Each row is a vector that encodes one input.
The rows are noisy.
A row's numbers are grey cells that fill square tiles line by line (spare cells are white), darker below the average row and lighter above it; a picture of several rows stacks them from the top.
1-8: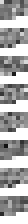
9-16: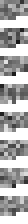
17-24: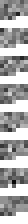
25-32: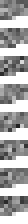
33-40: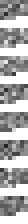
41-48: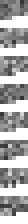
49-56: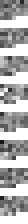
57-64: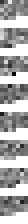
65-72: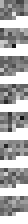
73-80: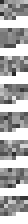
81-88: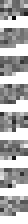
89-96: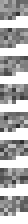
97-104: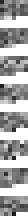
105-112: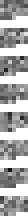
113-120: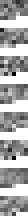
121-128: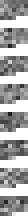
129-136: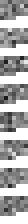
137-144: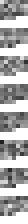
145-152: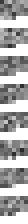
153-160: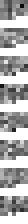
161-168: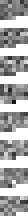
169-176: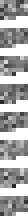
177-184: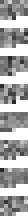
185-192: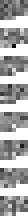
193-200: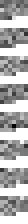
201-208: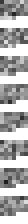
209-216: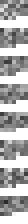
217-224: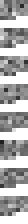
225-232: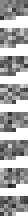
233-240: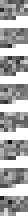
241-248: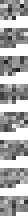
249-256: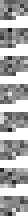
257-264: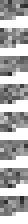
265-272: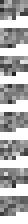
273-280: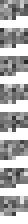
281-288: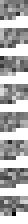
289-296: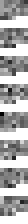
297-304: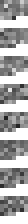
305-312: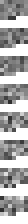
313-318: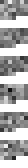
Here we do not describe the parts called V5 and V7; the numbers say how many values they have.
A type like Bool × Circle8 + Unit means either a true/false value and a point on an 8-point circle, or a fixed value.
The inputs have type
Bool × (Circle8 + V7) × V5.
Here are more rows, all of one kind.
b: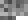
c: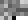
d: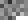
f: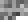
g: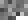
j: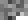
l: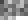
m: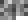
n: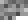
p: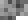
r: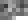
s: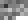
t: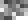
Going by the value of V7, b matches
m and t.
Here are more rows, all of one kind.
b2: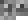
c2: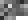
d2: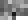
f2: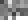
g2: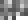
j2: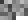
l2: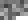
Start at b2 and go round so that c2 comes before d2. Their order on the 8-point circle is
b2, l2, j2, g2, c2, f2, d2.
